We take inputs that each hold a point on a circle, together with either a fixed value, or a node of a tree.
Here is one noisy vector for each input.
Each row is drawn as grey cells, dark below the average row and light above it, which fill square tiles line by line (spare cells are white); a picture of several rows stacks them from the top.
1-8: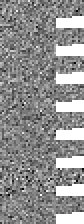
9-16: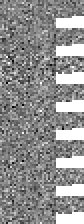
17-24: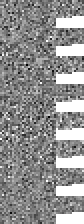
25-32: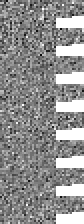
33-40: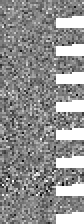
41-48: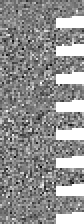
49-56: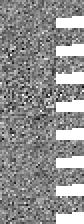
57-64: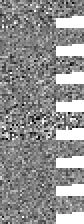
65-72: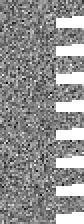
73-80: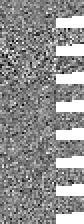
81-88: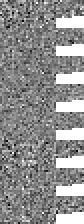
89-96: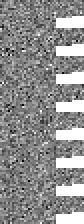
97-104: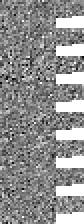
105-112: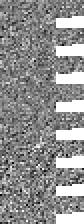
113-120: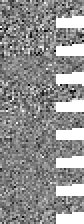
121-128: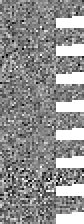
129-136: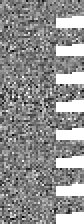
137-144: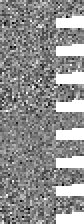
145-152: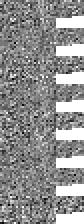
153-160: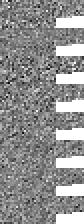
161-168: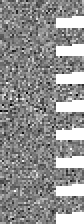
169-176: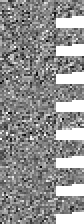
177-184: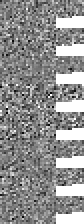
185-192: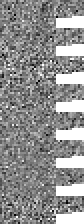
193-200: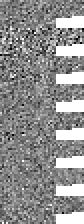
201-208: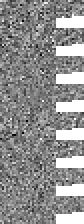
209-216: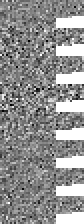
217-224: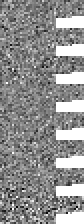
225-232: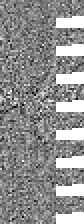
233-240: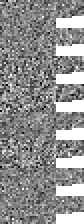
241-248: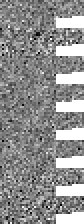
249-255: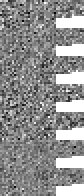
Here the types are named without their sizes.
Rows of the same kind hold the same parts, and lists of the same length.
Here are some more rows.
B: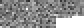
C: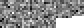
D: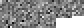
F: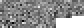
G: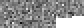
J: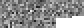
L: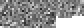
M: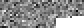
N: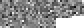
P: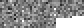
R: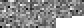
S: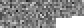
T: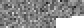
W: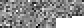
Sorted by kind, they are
B, C, G, J, L, M, N, P, R, S, T, W
D, F

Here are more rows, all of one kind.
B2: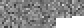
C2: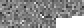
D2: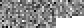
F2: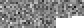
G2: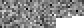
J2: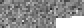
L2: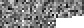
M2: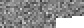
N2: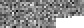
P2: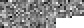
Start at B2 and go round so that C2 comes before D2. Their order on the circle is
B2, C2, L2, D2, F2, J2, P2, N2, G2, M2.
